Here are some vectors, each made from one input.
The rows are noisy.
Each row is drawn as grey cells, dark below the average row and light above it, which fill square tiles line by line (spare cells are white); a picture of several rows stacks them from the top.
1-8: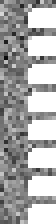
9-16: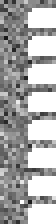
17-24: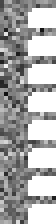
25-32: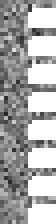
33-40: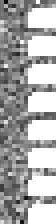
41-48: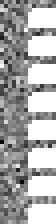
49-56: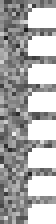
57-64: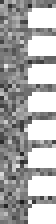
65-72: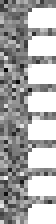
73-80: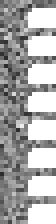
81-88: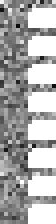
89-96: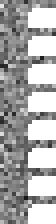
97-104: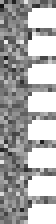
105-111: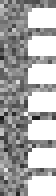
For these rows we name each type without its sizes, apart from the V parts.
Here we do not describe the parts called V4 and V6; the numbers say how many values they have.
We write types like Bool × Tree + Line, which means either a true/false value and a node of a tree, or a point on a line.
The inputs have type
(Bool × Bool × Bool + Unit) × (Line × V6 + V4).
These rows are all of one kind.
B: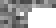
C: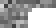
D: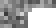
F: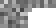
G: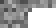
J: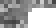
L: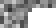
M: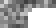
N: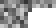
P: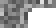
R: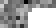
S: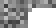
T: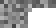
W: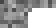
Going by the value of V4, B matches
G, N, T and W.
